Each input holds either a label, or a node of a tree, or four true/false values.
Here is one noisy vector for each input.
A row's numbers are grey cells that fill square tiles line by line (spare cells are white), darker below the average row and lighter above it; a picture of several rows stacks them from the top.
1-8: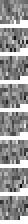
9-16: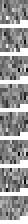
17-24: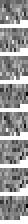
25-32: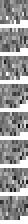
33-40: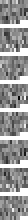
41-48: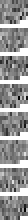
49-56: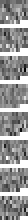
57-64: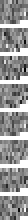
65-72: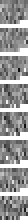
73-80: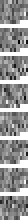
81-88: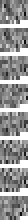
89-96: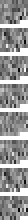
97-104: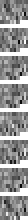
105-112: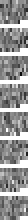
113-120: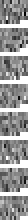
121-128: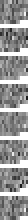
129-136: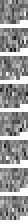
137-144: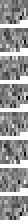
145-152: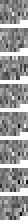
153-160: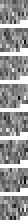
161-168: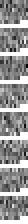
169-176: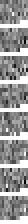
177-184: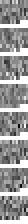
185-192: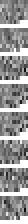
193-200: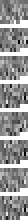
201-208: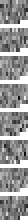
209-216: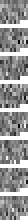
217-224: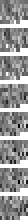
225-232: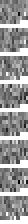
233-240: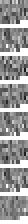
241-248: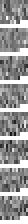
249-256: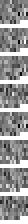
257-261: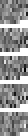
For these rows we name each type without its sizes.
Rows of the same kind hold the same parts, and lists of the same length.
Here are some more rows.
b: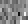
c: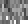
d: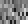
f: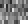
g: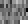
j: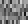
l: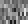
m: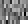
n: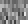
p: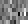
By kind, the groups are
b, d, l, n, p
c
f, g, j, m

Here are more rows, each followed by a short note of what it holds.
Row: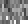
a label
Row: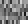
a node of a tree
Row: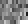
four true/false values
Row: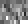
a label
